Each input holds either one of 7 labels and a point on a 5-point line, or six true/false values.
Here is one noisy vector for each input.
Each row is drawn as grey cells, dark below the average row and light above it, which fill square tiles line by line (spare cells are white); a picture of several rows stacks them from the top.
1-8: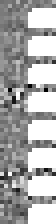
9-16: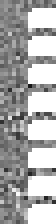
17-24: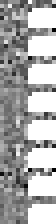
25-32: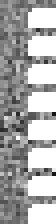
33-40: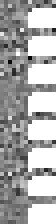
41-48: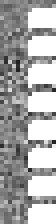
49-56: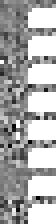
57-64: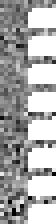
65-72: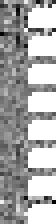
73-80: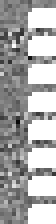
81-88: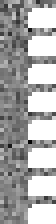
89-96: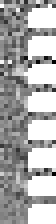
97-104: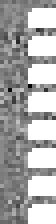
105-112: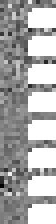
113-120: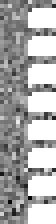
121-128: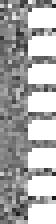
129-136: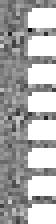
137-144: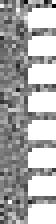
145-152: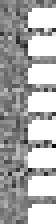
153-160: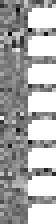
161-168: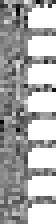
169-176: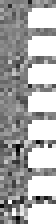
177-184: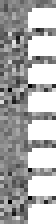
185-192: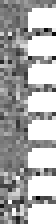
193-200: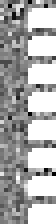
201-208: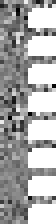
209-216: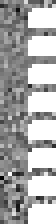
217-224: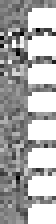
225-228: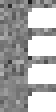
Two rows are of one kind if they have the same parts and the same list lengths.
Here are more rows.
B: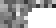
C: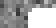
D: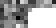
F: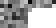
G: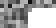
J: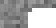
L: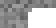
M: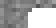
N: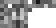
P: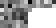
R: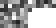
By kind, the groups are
B, C, F, G, J, L, M, N, P, R
D

